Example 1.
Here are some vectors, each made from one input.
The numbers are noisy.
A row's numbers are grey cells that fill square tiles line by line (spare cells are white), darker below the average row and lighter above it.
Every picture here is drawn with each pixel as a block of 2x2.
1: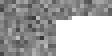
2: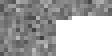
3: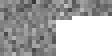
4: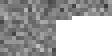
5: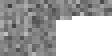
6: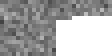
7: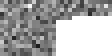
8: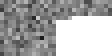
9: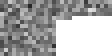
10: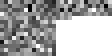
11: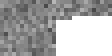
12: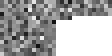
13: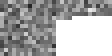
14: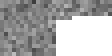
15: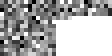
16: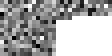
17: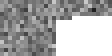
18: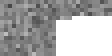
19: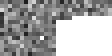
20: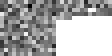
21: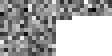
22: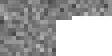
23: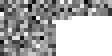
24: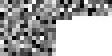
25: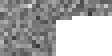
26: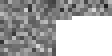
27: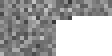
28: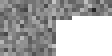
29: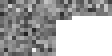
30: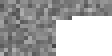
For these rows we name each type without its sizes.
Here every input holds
a label.
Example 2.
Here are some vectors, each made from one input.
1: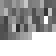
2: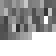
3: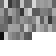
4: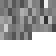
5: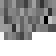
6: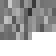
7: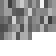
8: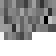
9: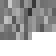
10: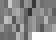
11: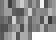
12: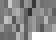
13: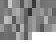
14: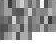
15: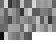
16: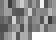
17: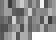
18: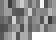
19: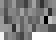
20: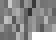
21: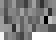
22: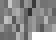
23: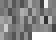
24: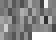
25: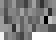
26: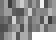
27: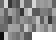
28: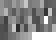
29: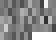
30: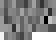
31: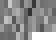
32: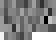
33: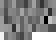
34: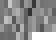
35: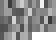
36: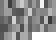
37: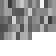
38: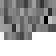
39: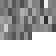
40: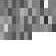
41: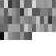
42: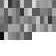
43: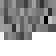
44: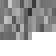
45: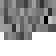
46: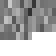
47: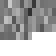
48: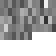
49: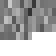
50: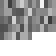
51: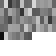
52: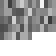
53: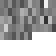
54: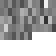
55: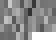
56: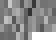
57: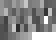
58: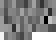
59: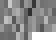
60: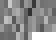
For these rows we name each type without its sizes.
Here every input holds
a point on a line.
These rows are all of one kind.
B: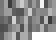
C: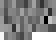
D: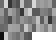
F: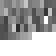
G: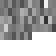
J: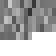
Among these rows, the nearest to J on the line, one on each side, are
F and G.
